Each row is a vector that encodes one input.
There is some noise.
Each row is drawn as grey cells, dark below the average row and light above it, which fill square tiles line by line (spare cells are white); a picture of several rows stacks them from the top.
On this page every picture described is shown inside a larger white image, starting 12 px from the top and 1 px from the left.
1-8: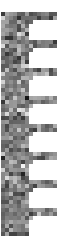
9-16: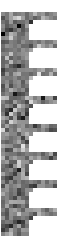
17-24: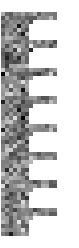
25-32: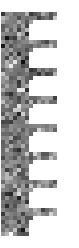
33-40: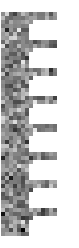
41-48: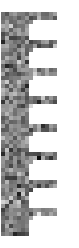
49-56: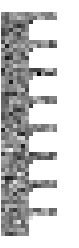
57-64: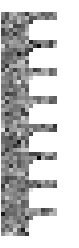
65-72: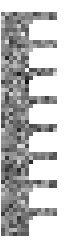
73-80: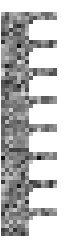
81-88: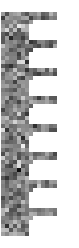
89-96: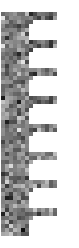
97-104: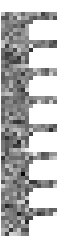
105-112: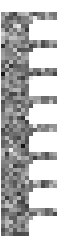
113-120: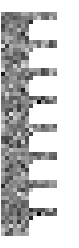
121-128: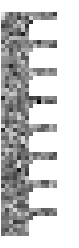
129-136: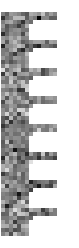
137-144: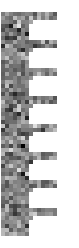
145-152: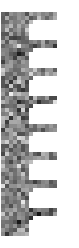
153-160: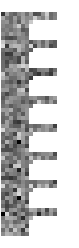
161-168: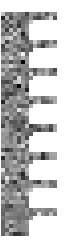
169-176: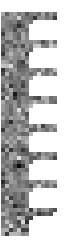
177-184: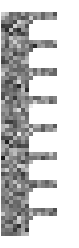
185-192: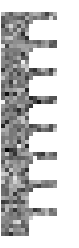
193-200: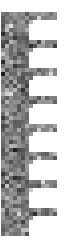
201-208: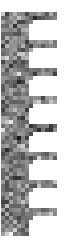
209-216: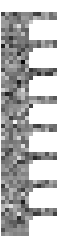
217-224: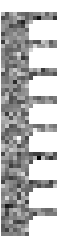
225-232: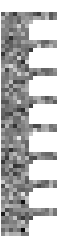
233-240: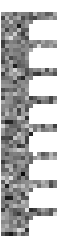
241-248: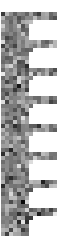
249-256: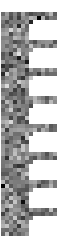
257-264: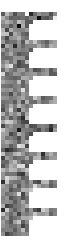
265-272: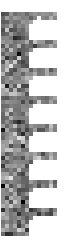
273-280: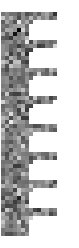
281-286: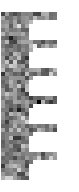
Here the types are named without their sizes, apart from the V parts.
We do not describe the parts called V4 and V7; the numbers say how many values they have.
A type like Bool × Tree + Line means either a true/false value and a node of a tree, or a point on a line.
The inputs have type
(Circle + V4) × (Line + V7).
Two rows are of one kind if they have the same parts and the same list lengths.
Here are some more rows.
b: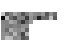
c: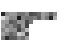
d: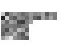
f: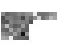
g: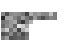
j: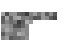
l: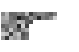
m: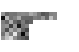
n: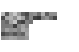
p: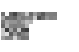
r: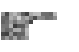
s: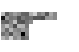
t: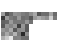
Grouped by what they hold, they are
b, d, f, m, s, t
c
g, j, n, r
l, p

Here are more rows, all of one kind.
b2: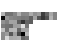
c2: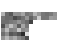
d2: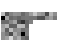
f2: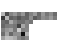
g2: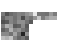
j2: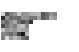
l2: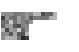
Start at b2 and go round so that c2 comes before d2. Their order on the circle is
b2, j2, l2, c2, g2, f2, d2.
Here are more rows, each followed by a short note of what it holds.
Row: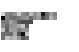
a point on a circle and a value of V7
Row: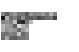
a point on a circle and a point on a line
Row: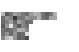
a point on a circle and a value of V7
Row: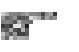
a value of V4 and a value of V7
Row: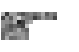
a point on a circle and a point on a line
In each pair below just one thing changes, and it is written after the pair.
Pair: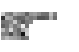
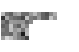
the place on the circle
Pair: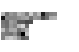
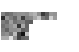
the place on the circle
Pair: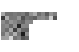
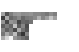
the value of V7
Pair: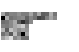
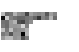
the value of V7
